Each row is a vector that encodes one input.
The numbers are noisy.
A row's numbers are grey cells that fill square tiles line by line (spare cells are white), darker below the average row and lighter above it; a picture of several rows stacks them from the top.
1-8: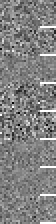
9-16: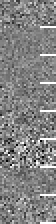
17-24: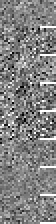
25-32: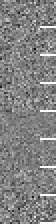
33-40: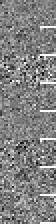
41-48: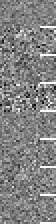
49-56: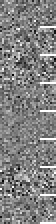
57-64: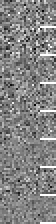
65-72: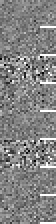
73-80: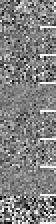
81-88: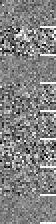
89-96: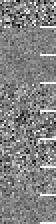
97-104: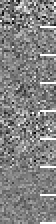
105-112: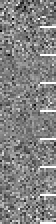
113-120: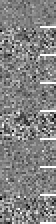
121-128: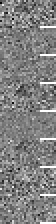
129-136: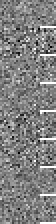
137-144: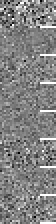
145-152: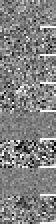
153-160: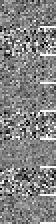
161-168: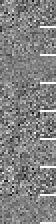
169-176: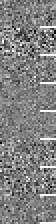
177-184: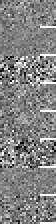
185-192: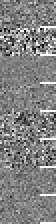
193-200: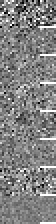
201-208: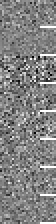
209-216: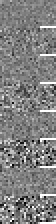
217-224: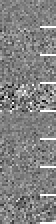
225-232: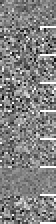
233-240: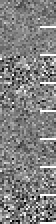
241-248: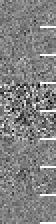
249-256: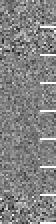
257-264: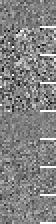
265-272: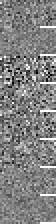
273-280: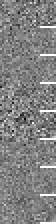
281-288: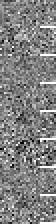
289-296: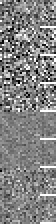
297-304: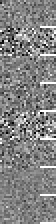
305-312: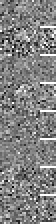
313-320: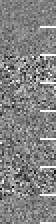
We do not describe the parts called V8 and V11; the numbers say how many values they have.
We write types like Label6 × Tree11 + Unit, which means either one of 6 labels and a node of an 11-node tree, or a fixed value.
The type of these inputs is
Label12 × (Line9 × Line9 + Unit) + V8 × V11.
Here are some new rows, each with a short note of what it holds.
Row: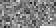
one of 12 labels
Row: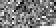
one of 12 labels and a point on each of two 9-point lines
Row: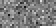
one of 12 labels
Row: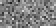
one of 12 labels
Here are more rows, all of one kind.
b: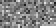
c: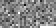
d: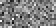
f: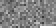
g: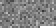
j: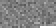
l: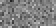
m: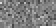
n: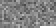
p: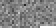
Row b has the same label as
d and l.
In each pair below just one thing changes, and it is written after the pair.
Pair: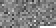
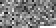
the value of V11
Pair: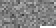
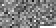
the value of V11
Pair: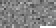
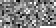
the value of V8
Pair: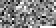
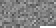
the value of V11
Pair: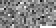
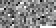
the value of V8
